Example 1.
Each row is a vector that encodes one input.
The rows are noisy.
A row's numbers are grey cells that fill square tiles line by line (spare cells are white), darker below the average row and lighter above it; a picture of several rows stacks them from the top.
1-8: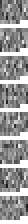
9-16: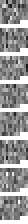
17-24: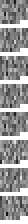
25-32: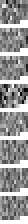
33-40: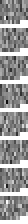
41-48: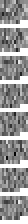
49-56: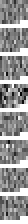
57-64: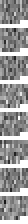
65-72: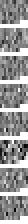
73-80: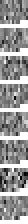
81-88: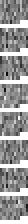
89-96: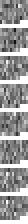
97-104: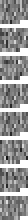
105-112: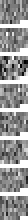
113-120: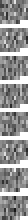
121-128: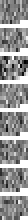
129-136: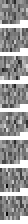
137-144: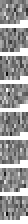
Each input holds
a list of up to two points on a 12-point line.
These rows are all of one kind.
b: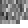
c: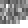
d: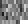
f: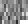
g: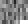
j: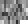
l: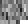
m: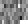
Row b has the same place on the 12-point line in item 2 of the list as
c and g.
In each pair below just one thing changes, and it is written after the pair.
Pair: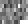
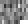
the place on the 12-point line in item 2 of the list
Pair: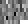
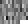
the place on the 12-point line in item 2 of the list
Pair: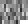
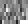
the place on the 12-point line in item 2 of the list
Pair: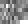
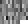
the place on the 12-point line in item 1 of the list
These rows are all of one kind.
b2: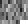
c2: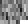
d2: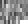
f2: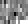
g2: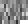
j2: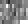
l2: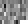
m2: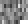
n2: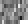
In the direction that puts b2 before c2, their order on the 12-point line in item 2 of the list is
f2, d2, l2, b2, j2, m2, c2, g2, n2.
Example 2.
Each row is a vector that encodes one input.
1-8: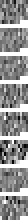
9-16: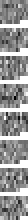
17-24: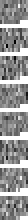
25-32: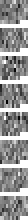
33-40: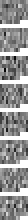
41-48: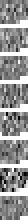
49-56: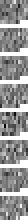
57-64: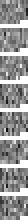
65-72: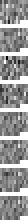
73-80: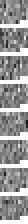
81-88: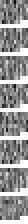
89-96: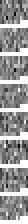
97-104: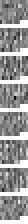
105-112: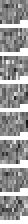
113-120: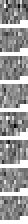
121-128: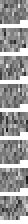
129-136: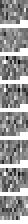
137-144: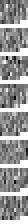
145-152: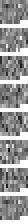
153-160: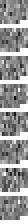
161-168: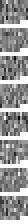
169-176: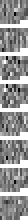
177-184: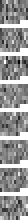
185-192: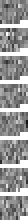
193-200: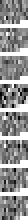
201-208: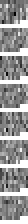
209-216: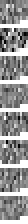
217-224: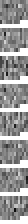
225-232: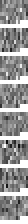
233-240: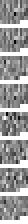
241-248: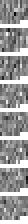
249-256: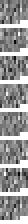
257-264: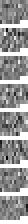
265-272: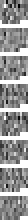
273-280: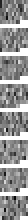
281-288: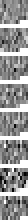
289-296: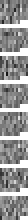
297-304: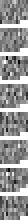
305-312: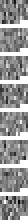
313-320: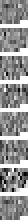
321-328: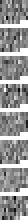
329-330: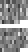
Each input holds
a list of up to two points on a 12-point line.
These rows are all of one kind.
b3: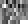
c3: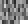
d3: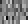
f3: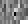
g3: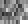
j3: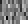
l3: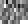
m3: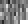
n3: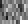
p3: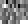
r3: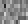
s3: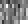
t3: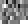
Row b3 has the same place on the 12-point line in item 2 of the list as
f3 and m3.
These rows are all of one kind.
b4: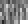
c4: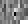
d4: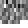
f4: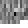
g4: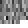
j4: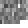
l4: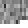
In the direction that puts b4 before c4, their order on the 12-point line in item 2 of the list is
j4, b4, c4, f4, l4, g4, d4.
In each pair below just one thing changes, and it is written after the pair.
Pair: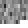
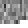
the place on the 12-point line in item 2 of the list
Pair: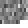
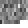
the place on the 12-point line in item 2 of the list
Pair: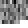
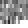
the place on the 12-point line in item 1 of the list
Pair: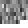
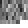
the place on the 12-point line in item 1 of the list
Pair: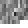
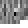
the place on the 12-point line in item 2 of the list
